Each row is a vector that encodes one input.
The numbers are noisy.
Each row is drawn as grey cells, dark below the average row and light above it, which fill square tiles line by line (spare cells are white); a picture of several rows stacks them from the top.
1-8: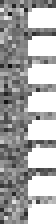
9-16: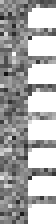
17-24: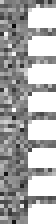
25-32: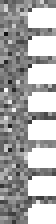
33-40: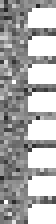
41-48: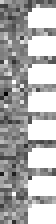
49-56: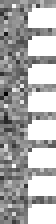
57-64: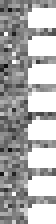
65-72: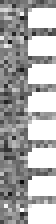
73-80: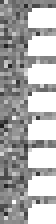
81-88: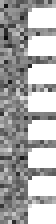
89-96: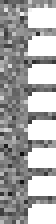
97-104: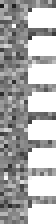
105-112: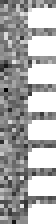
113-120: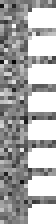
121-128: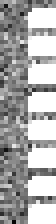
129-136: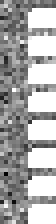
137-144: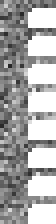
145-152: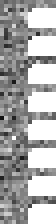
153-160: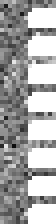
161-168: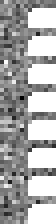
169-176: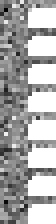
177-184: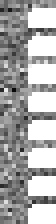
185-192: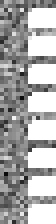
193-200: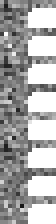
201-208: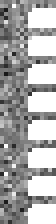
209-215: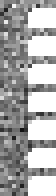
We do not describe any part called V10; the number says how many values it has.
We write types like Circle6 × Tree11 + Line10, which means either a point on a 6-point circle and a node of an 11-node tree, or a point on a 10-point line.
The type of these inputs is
(List3(Line6) + Tree9) × V10.
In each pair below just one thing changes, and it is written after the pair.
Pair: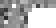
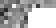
the place on the 6-point line in item 1 of the list
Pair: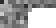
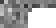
the place on the 6-point line in item 1 of the list
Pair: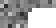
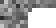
the value of V10
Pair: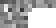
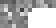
the place on the 6-point line in item 1 of the list
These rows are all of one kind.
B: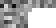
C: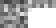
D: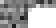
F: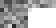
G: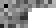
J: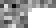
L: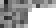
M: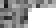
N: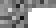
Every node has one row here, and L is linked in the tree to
N.
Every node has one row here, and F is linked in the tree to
C.
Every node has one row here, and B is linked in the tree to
C.
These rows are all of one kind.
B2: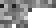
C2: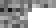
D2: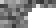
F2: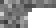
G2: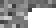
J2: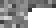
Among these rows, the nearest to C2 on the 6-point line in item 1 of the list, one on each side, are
D2 and F2.
